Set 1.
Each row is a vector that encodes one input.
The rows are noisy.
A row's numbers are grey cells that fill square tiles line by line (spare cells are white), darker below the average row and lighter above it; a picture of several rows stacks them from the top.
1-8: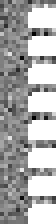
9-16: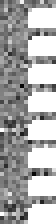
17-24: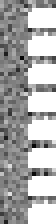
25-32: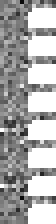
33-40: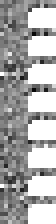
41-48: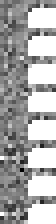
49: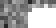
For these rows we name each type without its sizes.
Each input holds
either a point on a circle, or a fixed value.
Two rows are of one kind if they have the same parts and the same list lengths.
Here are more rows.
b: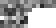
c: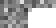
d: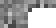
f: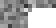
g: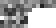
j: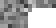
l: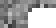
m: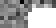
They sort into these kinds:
b, g
c, d, f, j, l, m

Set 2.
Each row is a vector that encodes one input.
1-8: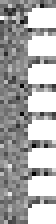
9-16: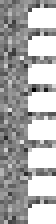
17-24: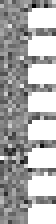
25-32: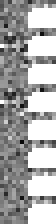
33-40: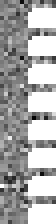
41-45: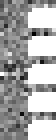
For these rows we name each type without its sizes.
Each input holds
either a point on a circle, or a fixed value.
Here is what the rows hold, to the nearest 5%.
About 85% of them hold a point on a circle. The rest hold a fixed value.
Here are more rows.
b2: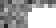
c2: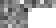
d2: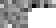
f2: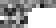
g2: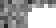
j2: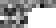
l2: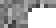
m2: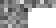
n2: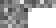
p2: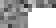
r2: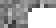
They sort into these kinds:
b2, c2, d2, g2, l2, m2, n2, p2, r2
f2, j2

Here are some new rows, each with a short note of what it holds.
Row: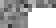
a point on a circle
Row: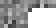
a point on a circle
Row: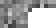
a point on a circle
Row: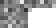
a point on a circle
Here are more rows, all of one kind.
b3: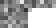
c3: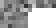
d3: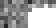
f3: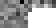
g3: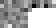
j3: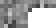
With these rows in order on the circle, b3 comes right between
d3 and g3.
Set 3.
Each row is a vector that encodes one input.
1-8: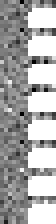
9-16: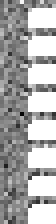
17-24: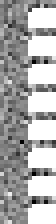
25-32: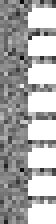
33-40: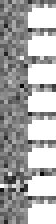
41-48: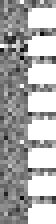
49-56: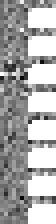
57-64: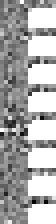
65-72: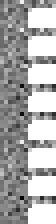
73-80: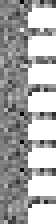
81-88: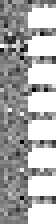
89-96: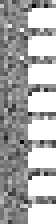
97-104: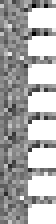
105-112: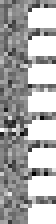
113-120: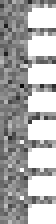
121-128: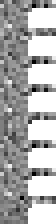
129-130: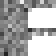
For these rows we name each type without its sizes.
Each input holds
either a point on a circle, or a fixed value.
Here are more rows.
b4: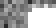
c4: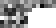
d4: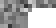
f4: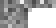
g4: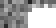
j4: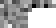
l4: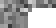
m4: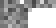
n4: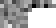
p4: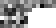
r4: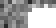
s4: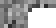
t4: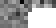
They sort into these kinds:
b4, d4, f4, g4, j4, l4, m4, n4, r4, s4, t4
c4, p4

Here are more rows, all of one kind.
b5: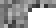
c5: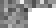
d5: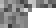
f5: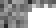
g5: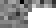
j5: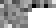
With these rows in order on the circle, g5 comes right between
d5 and f5.
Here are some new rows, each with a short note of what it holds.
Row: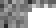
a point on a circle
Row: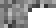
a point on a circle
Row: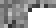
a point on a circle
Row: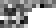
a fixed value
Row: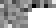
a point on a circle
